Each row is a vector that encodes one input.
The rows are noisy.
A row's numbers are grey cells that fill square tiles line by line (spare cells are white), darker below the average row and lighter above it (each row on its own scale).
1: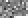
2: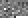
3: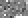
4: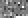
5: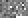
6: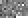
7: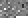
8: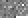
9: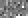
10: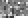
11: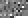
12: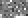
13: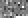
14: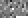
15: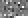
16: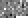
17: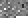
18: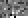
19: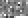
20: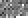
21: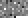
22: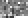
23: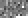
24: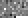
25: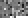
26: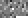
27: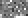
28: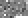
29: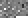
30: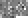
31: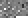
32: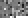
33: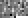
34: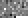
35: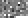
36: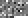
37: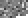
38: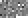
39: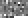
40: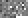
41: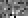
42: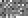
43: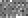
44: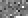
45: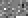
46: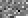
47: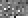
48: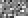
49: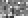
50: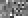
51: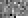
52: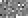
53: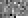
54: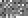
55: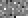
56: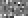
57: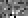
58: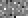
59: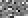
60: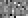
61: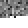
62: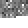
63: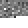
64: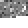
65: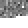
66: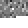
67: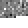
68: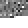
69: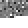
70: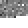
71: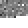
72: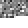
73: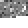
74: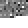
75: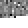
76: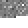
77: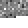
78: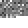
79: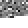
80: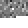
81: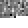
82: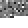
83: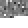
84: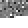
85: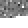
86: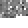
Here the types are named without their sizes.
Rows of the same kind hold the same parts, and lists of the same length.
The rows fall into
2 kinds.
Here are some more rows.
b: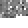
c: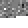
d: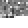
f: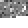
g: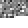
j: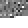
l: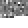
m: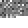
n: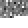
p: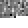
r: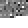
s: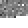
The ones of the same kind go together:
b, c, d, j, l, m, n, p, r, s
f, g

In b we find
a point on a line and four true/false values.
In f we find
a point on a line.
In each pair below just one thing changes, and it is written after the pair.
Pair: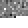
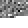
the place on the line
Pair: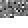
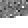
one of the four true/false values
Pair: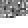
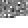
one of the four true/false values
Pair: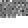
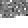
one of the four true/false values
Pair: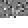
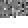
one of the four true/false values
